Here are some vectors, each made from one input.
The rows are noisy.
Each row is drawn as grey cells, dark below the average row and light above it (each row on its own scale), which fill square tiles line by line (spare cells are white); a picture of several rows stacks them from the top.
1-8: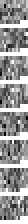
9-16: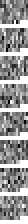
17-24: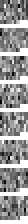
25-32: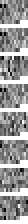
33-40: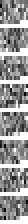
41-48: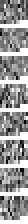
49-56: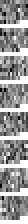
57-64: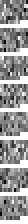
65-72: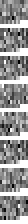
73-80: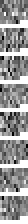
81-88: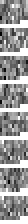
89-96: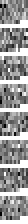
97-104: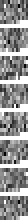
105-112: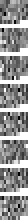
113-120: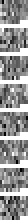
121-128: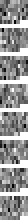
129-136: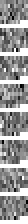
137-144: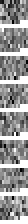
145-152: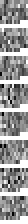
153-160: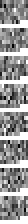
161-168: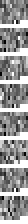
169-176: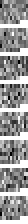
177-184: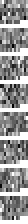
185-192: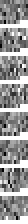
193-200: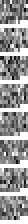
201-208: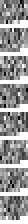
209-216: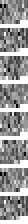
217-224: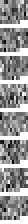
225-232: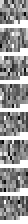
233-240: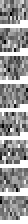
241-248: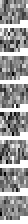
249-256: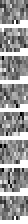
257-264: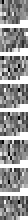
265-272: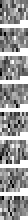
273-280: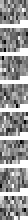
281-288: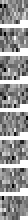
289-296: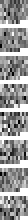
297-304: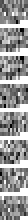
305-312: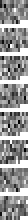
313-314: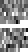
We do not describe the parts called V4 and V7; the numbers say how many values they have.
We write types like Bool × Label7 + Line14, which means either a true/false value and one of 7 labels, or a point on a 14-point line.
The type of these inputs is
Bool × V7 + (Tree14 + Unit) × V4.
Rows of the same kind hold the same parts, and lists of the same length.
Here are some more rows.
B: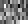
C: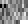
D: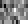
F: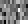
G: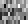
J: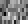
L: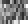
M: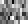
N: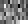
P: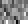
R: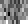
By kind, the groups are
B, F, J, N
C, D, P, R
G, L, M

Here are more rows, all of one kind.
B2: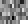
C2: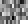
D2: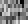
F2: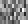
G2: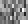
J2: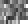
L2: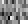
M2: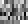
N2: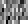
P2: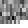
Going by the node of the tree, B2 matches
C2, F2 and G2.
